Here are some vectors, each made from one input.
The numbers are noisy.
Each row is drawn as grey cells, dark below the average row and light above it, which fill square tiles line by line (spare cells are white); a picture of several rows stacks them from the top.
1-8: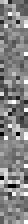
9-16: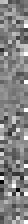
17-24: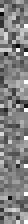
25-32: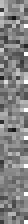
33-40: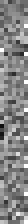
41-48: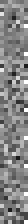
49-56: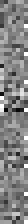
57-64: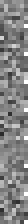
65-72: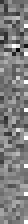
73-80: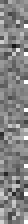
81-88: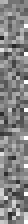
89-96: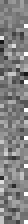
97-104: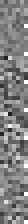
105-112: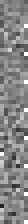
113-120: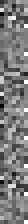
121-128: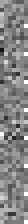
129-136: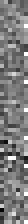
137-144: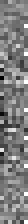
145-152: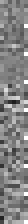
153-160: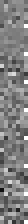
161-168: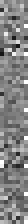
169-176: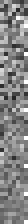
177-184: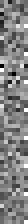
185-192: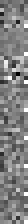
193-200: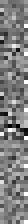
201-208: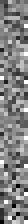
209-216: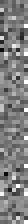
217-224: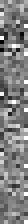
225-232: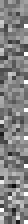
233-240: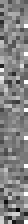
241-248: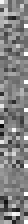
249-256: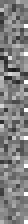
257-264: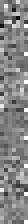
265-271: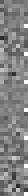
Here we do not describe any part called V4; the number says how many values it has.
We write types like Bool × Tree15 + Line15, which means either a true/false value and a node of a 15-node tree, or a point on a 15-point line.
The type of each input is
(Bool × Bool × Bool × Circle17 + Unit) × V4.
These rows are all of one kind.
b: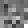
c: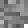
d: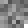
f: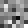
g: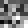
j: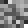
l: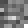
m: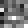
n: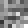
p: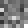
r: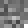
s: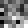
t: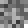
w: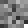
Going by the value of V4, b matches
d, r and w.
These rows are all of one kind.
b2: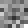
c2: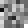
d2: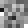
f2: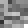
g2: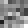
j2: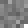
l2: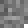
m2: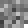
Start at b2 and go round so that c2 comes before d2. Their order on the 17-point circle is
b2, l2, j2, c2, d2, f2, g2, m2.
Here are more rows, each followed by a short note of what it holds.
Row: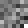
a value of V4
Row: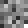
a point on a 17-point circle, three true/false values and a value of V4
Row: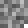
a point on a 17-point circle, three true/false values and a value of V4
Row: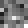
a value of V4
